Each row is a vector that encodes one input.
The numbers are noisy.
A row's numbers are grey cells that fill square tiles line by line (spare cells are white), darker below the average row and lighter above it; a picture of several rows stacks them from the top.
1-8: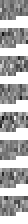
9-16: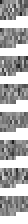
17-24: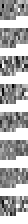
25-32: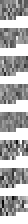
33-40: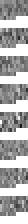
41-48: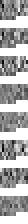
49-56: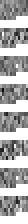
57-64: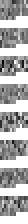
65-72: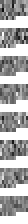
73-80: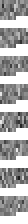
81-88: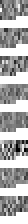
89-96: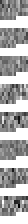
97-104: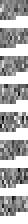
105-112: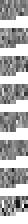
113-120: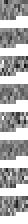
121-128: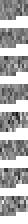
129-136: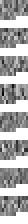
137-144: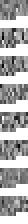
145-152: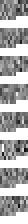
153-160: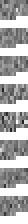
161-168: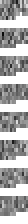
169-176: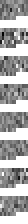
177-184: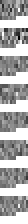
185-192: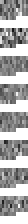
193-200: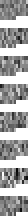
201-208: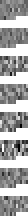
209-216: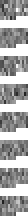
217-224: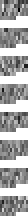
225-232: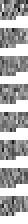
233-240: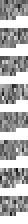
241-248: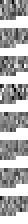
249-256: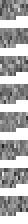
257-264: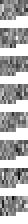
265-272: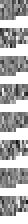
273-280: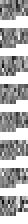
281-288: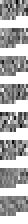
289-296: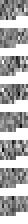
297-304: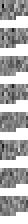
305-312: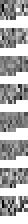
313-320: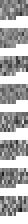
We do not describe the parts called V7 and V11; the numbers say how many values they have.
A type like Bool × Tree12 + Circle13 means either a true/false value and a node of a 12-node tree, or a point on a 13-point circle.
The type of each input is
Line5 + Line8 + (Line13 + V11) × V7.
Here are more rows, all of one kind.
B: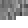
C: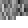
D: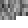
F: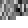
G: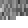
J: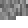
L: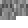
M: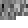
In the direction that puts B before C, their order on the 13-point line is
M, B, J, L, F, G, C, D.
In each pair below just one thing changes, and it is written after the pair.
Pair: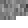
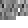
the value of V7
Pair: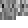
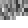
the value of V11
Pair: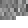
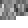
the value of V11
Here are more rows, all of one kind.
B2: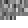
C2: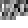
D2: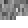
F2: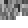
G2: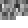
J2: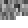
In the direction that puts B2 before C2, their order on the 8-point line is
F2, J2, B2, D2, G2, C2.
